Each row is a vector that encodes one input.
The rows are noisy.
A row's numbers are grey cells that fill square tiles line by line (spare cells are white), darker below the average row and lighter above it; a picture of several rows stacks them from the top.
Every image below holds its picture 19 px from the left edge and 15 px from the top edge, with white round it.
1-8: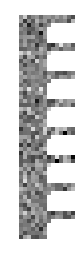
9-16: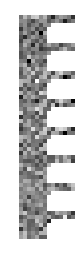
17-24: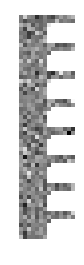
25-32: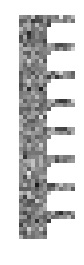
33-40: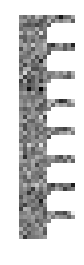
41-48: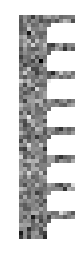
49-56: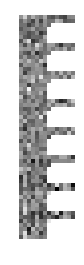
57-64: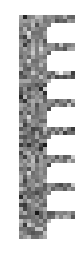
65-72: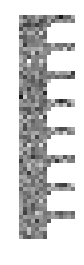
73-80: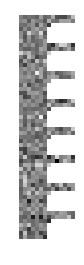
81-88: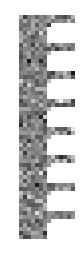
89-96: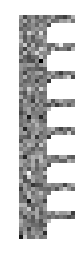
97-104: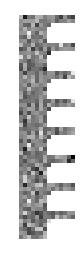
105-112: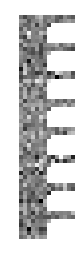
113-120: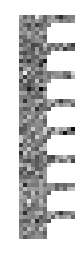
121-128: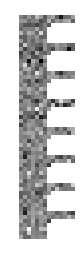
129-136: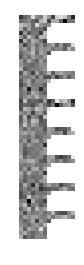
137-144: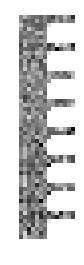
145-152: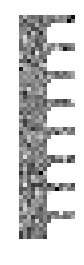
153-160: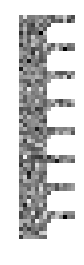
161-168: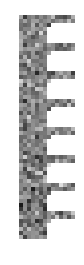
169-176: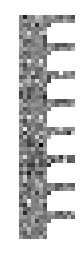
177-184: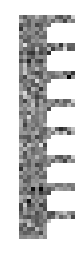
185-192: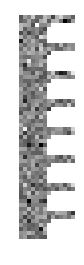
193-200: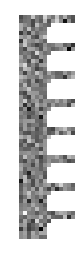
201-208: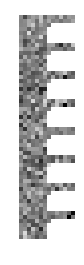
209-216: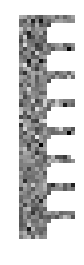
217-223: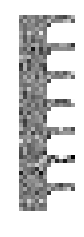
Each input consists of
four true/false values, together with either one of 11 labels, or a node of an 11-node tree.
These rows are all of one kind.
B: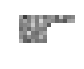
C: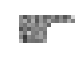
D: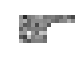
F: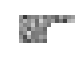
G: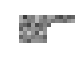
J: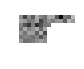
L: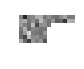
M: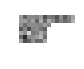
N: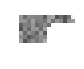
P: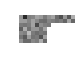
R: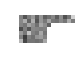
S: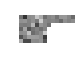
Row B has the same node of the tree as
G and N.
